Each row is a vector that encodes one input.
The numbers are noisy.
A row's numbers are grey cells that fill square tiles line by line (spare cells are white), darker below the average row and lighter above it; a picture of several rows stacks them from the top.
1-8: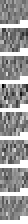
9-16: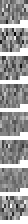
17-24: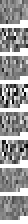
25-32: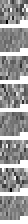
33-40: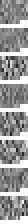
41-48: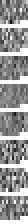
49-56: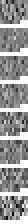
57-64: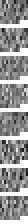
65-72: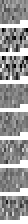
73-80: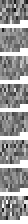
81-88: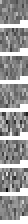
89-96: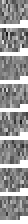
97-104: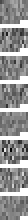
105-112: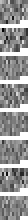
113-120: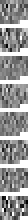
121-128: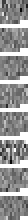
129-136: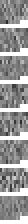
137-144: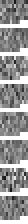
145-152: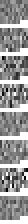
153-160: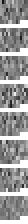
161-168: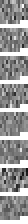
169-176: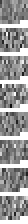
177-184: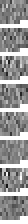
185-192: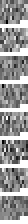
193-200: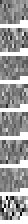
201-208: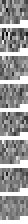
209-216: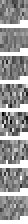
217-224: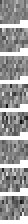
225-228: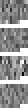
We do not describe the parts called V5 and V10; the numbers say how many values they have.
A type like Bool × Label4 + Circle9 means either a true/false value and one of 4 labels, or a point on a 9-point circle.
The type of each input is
(Bool × V5 + Line4) × V10.
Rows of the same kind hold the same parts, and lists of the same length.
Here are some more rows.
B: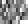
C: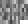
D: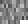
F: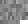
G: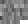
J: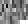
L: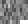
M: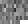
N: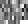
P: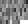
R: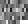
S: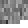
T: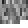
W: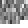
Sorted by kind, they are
B, C, D, F, G, L, N, P, S, T, W
J, M, R

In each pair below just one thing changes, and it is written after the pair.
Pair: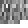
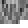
the true/false value
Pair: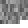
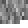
the true/false value
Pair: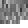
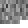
the true/false value
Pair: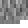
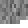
the value of V5
